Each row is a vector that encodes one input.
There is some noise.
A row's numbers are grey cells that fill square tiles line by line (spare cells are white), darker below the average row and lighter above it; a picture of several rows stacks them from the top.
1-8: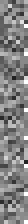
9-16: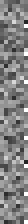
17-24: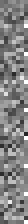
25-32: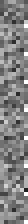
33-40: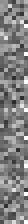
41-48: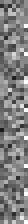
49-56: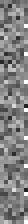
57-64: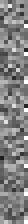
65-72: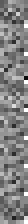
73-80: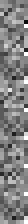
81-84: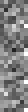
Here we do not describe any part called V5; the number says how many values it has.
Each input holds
a true/false value, together with either a point on a 6-point circle, or a value of V5.
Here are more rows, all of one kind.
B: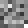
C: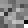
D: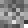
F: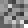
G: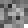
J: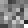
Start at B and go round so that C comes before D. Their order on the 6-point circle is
B, C, G, D, J, F.
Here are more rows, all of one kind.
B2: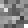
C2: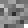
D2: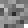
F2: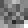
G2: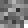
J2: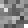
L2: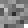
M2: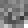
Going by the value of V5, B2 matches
J2 and M2.
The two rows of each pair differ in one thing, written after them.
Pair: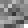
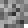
the value of V5
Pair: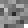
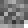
the true/false value
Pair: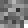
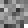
the true/false value
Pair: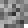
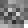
the true/false value
